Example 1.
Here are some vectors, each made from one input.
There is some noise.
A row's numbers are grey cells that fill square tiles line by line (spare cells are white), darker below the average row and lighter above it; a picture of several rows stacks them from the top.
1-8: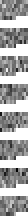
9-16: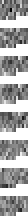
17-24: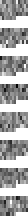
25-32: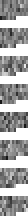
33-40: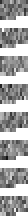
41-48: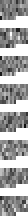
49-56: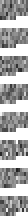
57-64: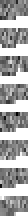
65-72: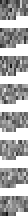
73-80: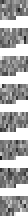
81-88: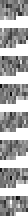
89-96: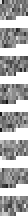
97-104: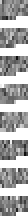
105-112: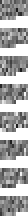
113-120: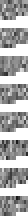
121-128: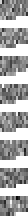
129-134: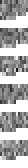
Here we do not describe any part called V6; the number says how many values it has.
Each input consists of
one of 8 labels, a true/false value and a value of V6.
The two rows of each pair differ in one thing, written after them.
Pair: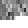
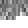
the label
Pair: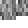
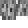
the label
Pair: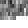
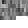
the value of V6
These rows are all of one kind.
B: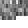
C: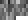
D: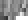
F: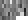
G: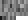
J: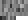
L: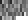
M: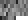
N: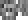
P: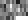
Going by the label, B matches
C and F.
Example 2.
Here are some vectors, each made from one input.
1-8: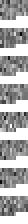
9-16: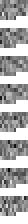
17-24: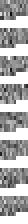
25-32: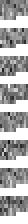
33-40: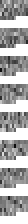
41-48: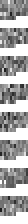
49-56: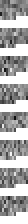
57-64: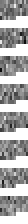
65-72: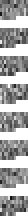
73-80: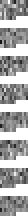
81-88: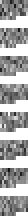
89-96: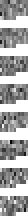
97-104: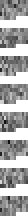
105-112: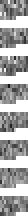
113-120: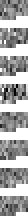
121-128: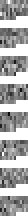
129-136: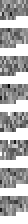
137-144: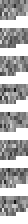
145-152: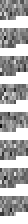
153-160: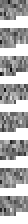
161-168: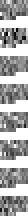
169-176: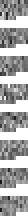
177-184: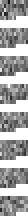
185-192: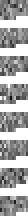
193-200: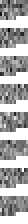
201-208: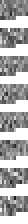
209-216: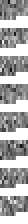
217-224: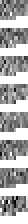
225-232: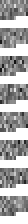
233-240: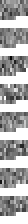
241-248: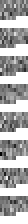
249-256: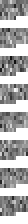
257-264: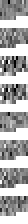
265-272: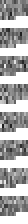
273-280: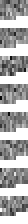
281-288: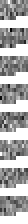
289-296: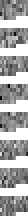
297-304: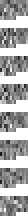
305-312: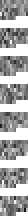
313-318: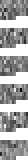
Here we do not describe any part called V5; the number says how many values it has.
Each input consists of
either a fixed value, or one of 9 labels, a true/false value and a value of V5.
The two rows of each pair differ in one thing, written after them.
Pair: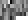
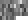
the value of V5
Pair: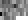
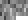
the label
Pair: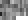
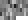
the label
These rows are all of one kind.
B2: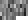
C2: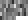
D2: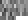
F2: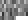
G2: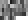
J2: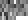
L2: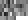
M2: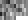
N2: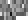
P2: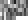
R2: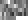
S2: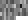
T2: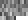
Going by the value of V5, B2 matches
C2, J2, L2 and S2.
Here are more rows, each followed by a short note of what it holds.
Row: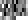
a fixed value
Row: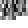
a fixed value
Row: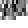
a fixed value
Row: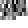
a fixed value
